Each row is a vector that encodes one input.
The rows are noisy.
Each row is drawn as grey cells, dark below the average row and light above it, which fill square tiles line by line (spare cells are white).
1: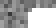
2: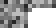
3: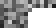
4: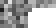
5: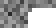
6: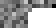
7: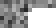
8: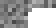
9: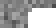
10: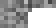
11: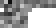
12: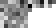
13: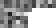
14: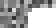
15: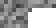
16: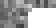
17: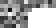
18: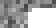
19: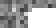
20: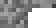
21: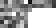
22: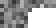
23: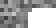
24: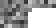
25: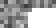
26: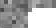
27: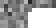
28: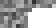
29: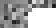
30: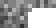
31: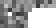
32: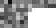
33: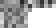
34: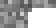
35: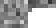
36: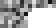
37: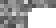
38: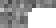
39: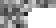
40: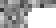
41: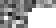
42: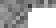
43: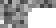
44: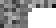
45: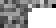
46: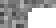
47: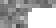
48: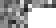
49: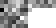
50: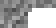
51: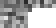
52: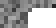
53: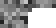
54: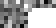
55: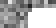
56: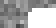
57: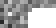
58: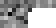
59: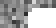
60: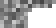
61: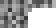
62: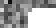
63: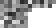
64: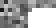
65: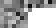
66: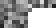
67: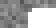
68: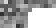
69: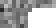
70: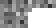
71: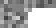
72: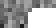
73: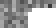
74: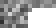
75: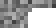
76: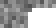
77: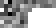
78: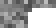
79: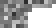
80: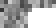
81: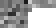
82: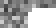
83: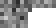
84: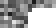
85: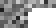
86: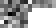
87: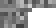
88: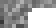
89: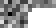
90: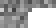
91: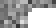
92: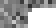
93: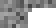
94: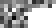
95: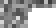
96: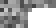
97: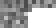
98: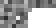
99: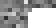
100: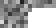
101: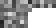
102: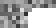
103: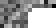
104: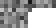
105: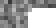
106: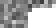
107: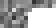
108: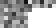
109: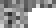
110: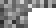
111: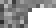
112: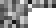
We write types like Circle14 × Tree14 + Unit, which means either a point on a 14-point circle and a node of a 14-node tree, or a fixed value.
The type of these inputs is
Label5 × (Tree10 + Unit) + Tree9.
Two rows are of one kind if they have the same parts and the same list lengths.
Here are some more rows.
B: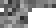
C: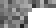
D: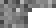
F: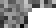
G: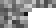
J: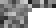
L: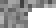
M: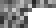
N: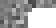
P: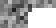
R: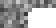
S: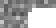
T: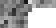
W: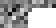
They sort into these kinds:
B, D, L, P, W
C, F, G, J, M, N, R
S, T

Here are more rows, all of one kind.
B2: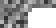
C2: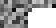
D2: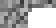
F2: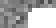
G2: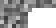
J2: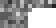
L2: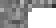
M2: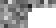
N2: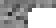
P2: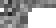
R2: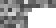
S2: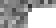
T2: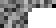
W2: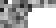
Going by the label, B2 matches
D2, F2, S2 and W2.
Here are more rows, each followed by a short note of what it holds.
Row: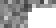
one of 5 labels
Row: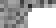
one of 5 labels and a node of a 10-node tree
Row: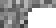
a node of a 9-node tree
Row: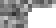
a node of a 9-node tree
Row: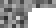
one of 5 labels
